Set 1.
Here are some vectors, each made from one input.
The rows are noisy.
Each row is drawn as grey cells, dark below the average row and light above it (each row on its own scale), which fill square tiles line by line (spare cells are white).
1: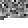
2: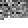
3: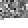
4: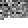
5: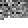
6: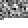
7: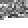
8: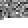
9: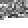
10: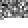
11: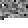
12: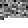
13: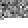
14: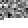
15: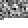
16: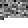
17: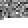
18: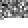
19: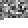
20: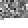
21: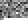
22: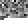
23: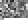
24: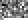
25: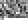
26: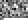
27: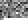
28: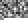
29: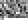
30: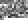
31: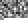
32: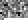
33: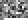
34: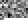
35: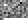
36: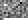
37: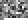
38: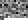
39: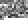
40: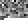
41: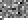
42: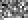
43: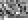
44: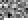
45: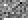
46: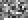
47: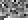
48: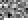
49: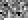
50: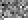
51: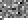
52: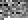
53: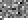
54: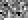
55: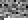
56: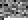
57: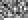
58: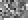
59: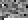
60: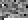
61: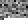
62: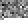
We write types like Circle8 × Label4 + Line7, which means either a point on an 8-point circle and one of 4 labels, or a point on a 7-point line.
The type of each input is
Label9 + Line9.
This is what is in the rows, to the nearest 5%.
About 50% of them hold one of 9 labels. The rest hold a point on a 9-point line.
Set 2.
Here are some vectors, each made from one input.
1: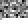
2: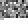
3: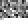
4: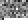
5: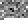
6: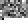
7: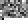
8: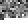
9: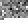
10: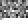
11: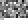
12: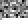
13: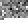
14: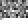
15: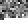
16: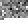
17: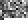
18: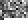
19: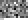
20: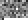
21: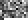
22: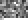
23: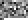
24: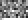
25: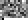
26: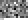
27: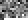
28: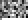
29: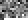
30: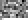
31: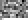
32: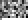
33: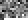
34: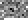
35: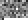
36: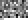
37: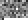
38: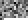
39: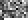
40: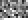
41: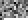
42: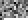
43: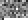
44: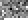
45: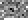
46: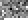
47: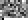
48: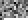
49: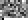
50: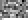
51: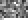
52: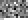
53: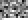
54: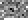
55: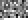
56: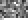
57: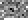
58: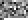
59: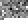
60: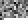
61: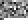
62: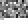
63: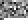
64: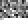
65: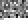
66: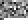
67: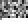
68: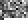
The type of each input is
Bool × Bool × Bool + Label9.
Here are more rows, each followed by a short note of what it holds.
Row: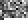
three true/false values
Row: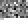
one of 9 labels
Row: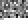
one of 9 labels
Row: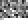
one of 9 labels
